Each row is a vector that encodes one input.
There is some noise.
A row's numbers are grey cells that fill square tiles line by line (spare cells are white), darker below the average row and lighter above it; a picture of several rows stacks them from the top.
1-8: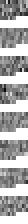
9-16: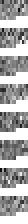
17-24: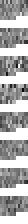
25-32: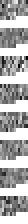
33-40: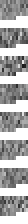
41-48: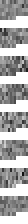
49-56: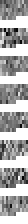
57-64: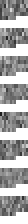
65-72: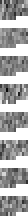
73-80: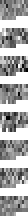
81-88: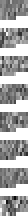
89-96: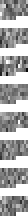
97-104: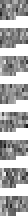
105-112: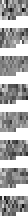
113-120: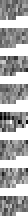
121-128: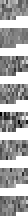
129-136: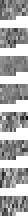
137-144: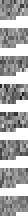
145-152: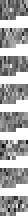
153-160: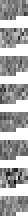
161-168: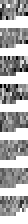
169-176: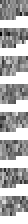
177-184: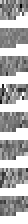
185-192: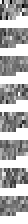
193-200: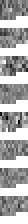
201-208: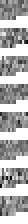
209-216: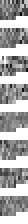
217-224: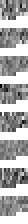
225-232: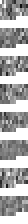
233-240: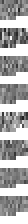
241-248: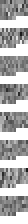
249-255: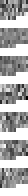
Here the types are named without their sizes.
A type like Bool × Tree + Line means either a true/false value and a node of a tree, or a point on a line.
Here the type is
List(Bool × Line).
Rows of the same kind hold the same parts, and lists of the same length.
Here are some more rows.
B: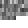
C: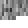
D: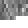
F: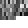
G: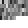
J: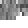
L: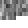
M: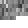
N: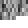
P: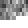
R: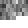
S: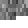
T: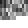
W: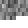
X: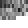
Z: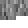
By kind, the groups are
B, F, J, L, N, P, R, Z
C, G, S, T, W, X
D, M

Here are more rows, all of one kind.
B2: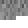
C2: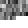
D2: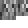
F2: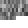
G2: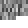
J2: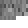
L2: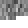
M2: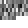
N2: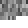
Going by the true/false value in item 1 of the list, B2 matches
D2 and G2.
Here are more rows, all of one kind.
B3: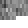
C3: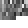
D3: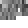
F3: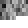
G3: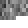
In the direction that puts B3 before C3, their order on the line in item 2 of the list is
D3, B3, C3, G3, F3.
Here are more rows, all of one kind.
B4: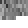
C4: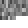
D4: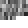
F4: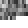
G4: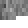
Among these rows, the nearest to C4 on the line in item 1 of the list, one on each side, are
B4 and G4.
